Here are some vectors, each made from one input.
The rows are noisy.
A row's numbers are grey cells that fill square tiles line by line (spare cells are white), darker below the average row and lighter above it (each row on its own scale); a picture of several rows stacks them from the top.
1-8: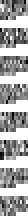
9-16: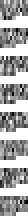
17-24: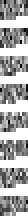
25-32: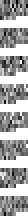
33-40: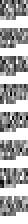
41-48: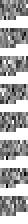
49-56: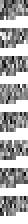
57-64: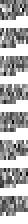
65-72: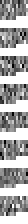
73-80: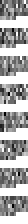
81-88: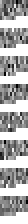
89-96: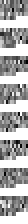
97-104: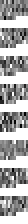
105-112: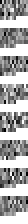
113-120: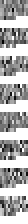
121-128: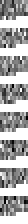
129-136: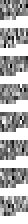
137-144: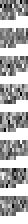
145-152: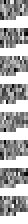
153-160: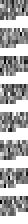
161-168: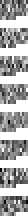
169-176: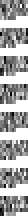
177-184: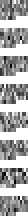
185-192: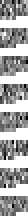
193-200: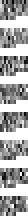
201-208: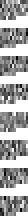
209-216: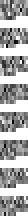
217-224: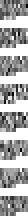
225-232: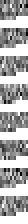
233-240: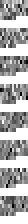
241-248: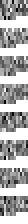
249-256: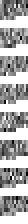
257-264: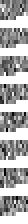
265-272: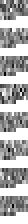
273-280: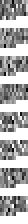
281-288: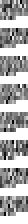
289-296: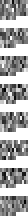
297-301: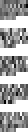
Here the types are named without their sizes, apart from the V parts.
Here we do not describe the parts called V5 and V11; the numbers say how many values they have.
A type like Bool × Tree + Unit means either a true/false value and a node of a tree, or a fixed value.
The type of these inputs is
(Bool × Circle × Tree + V11) × V5.
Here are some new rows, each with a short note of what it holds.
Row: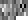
a point on a circle, a node of a tree, a true/false value and a value of V5
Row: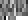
a value of V5 and a value of V11
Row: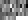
a point on a circle, a node of a tree, a true/false value and a value of V5
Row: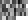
a point on a circle, a node of a tree, a true/false value and a value of V5
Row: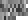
a value of V5 and a value of V11
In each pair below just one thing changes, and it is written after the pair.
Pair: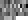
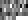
the node of the tree
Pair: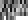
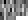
the true/false value
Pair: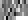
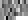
the node of the tree
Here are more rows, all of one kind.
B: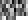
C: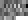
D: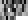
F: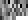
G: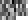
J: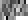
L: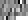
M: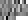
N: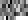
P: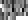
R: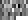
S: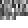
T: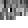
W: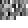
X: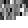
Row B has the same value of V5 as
G, R, S and W.
